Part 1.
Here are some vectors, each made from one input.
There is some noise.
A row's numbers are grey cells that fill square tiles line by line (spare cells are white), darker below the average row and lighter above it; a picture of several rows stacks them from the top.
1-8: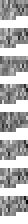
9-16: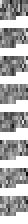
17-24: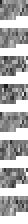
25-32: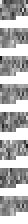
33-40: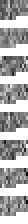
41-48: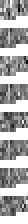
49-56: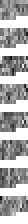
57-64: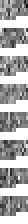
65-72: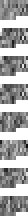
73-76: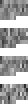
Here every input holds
a point on a 4-point line.
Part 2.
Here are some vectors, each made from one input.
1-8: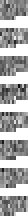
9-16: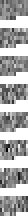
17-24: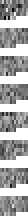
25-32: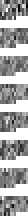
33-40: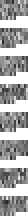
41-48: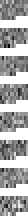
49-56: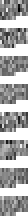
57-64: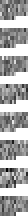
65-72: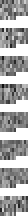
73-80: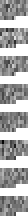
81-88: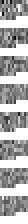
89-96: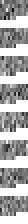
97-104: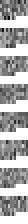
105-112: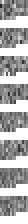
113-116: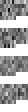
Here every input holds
a point on a 17-point circle.
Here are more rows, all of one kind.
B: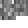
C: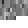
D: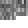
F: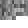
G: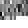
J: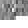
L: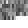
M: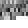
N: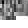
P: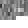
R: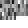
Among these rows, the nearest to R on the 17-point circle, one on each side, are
C and F.
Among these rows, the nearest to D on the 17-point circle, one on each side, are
L and P.
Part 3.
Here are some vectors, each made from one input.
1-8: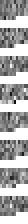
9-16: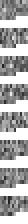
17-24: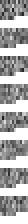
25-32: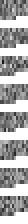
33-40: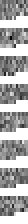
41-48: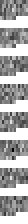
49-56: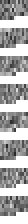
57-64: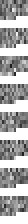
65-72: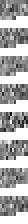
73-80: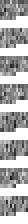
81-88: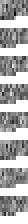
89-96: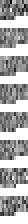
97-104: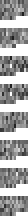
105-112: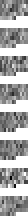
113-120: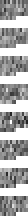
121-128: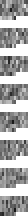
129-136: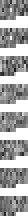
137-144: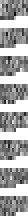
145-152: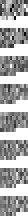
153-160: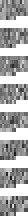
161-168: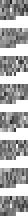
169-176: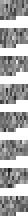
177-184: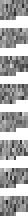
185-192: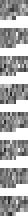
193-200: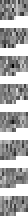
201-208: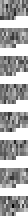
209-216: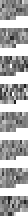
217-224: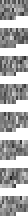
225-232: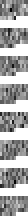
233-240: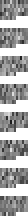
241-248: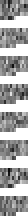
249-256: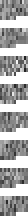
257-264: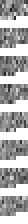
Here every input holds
one of 7 labels.
